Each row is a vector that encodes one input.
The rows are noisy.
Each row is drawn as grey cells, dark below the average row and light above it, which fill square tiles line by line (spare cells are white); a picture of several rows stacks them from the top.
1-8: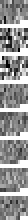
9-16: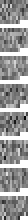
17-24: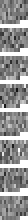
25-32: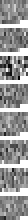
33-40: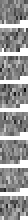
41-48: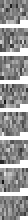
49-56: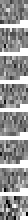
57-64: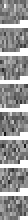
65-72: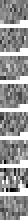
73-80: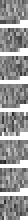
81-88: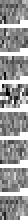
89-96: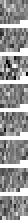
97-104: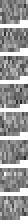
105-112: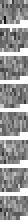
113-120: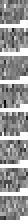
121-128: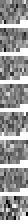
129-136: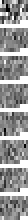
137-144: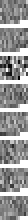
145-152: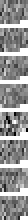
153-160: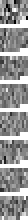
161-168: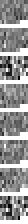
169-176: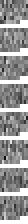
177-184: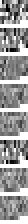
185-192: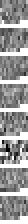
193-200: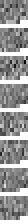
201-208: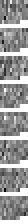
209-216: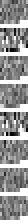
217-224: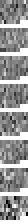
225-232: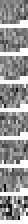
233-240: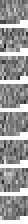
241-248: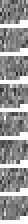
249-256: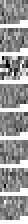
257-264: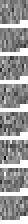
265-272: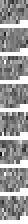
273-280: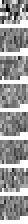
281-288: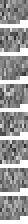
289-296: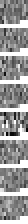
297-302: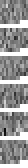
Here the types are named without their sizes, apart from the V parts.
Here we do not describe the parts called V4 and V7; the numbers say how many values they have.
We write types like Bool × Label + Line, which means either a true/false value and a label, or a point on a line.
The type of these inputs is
Circle × (Circle + Line) + V4 + V7 × V7.
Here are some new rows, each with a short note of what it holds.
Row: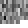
two values of V7
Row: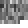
two values of V7
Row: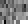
two values of V7
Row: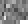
a point on a circle and a point on a line
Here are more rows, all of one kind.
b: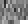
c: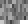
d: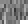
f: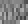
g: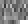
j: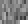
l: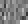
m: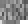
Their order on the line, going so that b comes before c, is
l, b, g, d, j, c, f, m.
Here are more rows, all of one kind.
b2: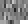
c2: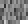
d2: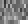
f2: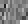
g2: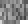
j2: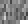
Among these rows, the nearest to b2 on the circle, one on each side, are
d2 and g2.
